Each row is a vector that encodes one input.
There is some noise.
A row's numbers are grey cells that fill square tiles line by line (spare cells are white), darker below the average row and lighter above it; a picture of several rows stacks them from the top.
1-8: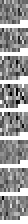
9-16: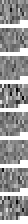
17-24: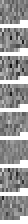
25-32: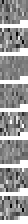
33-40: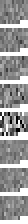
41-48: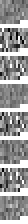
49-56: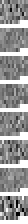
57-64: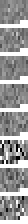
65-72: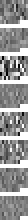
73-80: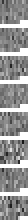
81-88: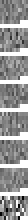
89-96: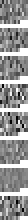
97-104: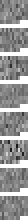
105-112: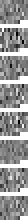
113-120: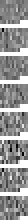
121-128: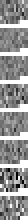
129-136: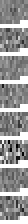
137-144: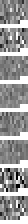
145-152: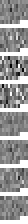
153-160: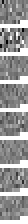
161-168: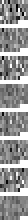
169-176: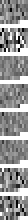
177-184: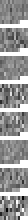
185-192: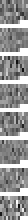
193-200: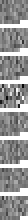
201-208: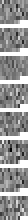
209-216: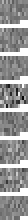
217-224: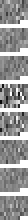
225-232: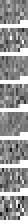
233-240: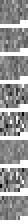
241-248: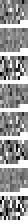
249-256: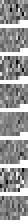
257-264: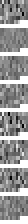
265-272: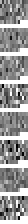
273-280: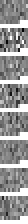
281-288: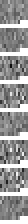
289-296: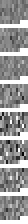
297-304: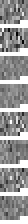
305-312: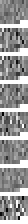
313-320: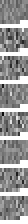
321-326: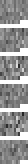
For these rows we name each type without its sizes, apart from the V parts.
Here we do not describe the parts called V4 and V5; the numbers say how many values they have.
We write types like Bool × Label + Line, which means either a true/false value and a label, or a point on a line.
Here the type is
Bool × Bool × Bool × Bool + (Line + V5) × V4.
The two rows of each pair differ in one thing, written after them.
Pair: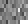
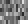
the place on the line
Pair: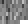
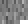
the place on the line
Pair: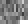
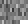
the place on the line
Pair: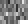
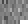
the place on the line
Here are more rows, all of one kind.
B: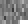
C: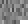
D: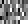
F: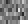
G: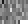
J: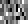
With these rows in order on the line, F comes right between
G and J.
